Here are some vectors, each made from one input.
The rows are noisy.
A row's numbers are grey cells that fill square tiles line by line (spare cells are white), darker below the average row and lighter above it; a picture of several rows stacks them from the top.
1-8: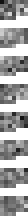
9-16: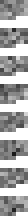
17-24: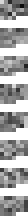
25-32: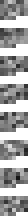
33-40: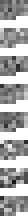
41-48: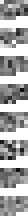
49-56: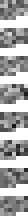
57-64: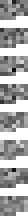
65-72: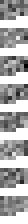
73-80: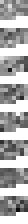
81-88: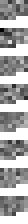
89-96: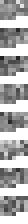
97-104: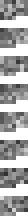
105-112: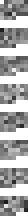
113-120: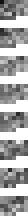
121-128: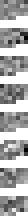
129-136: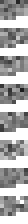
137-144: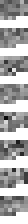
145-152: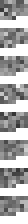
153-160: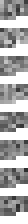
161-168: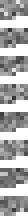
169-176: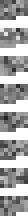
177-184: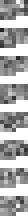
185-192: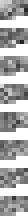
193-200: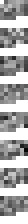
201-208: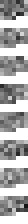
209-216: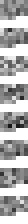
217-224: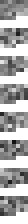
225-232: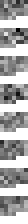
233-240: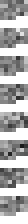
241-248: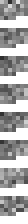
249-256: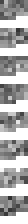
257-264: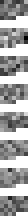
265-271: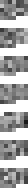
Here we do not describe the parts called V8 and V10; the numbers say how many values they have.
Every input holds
a point on a 7-point line, a true/false value, a value of V8 and a value of V10.
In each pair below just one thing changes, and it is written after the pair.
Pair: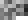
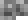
the value of V10
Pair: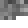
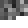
the value of V8
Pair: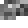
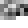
the value of V8
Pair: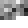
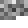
the true/false value
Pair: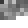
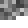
the value of V10
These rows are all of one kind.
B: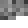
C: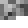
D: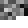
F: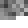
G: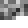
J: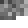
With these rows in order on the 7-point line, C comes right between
F and J.
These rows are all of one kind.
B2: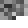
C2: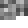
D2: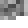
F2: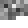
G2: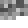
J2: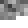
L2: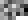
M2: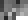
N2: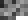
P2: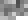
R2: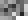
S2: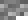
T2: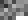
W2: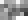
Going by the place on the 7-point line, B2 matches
C2, F2, L2 and T2.
